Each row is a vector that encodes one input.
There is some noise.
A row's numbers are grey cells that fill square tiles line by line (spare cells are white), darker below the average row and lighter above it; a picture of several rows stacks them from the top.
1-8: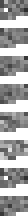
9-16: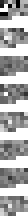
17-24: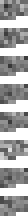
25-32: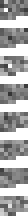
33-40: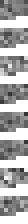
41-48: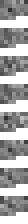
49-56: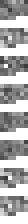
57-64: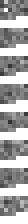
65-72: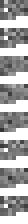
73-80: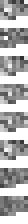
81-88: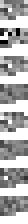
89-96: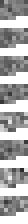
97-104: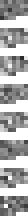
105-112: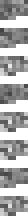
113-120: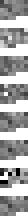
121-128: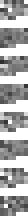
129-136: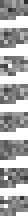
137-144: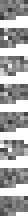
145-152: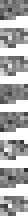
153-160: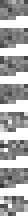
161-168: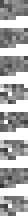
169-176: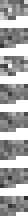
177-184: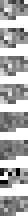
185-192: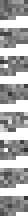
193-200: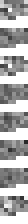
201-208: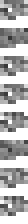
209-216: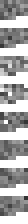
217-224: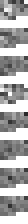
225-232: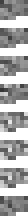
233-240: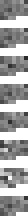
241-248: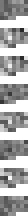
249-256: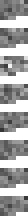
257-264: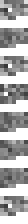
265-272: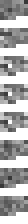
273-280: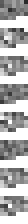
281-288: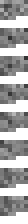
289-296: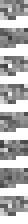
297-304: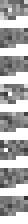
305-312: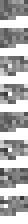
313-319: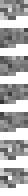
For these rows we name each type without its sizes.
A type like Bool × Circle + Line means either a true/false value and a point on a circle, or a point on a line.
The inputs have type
List(Line).
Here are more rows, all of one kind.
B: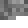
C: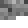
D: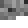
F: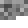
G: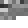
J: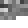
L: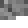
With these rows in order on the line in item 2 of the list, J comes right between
C and G.
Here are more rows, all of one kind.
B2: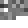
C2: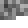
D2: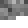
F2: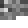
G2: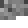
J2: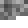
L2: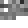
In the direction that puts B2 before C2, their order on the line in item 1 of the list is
B2, L2, F2, G2, D2, J2, C2.
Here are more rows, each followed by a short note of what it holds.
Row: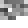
a list of one item
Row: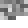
a list of one item
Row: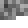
a list of two items
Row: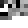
the empty list
